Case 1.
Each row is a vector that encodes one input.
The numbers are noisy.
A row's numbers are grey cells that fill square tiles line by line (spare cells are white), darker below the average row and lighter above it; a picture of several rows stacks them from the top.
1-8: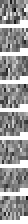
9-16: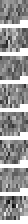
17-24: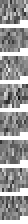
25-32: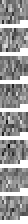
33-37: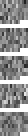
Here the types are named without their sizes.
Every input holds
a node of a tree.
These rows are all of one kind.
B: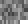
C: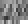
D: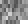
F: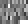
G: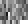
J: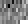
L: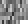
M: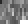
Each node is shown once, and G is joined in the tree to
C.
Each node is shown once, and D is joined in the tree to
F and M.
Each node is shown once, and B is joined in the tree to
J and M.
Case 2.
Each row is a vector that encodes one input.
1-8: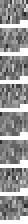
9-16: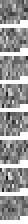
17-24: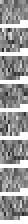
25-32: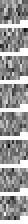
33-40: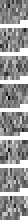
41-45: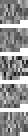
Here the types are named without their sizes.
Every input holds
a node of a tree.
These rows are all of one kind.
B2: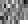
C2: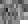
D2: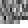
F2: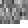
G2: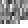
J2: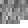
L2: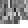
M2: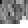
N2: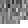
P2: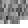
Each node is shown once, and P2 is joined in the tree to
B2 and M2.
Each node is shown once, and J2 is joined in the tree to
L2 and M2.
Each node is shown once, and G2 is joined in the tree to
N2.
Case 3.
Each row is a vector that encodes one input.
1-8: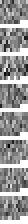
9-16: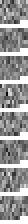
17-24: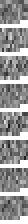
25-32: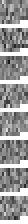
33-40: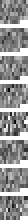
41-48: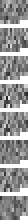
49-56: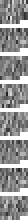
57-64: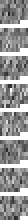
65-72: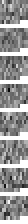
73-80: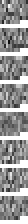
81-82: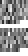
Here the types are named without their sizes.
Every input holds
a node of a tree.
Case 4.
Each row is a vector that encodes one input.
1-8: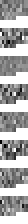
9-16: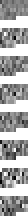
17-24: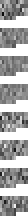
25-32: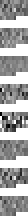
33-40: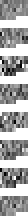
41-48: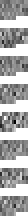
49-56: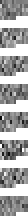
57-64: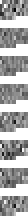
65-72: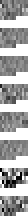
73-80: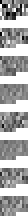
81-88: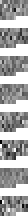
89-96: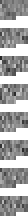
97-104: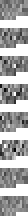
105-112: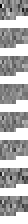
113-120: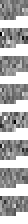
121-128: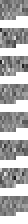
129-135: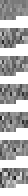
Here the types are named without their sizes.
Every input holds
a point on a line.
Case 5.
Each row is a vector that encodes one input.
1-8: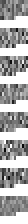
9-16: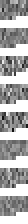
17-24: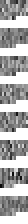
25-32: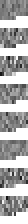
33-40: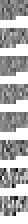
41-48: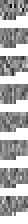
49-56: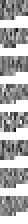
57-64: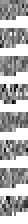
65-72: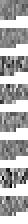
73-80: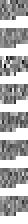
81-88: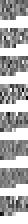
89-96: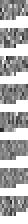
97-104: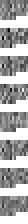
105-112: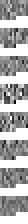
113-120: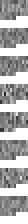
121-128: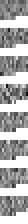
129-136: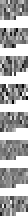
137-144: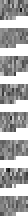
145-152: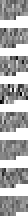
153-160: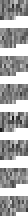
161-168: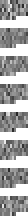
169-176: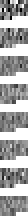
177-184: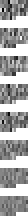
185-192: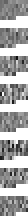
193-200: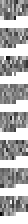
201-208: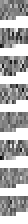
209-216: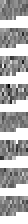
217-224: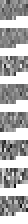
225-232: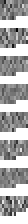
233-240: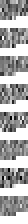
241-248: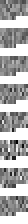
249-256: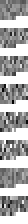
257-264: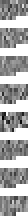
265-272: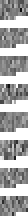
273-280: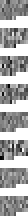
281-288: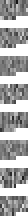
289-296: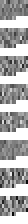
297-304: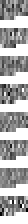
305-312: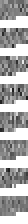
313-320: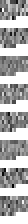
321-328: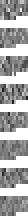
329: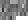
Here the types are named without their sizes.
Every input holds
three true/false values.
